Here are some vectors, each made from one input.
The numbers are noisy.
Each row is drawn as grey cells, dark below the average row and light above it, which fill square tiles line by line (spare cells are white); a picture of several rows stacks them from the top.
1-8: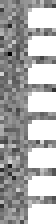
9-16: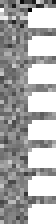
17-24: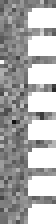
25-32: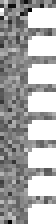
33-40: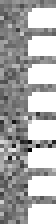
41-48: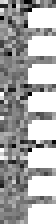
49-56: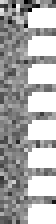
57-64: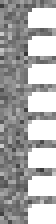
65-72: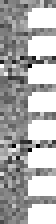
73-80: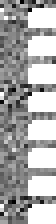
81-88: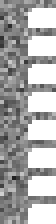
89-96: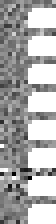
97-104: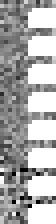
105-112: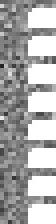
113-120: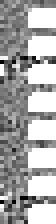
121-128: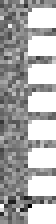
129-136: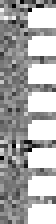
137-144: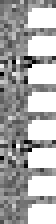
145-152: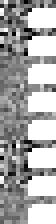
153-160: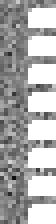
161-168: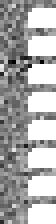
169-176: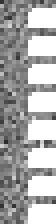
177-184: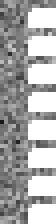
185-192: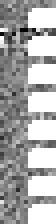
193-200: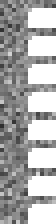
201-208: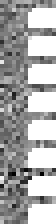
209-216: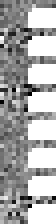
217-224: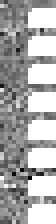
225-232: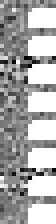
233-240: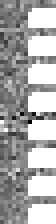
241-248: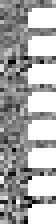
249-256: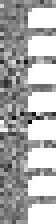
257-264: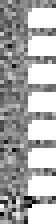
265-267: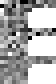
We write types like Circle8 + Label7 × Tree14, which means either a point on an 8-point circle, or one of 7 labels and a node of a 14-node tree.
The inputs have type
(Circle9 + Line6) × Line9 + Label5.
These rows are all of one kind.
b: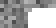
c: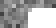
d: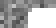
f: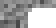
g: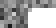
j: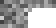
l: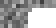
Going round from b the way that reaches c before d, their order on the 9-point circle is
b, g, j, c, f, l, d.
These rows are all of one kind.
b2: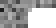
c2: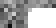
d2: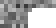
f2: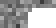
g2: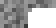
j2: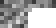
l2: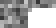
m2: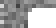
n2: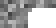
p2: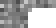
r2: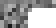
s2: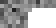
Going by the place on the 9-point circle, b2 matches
d2, l2, m2 and p2.
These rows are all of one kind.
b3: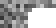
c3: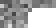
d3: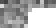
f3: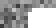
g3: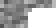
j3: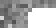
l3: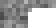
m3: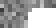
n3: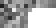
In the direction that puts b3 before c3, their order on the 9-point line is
d3, m3, b3, n3, l3, f3, c3, j3, g3.
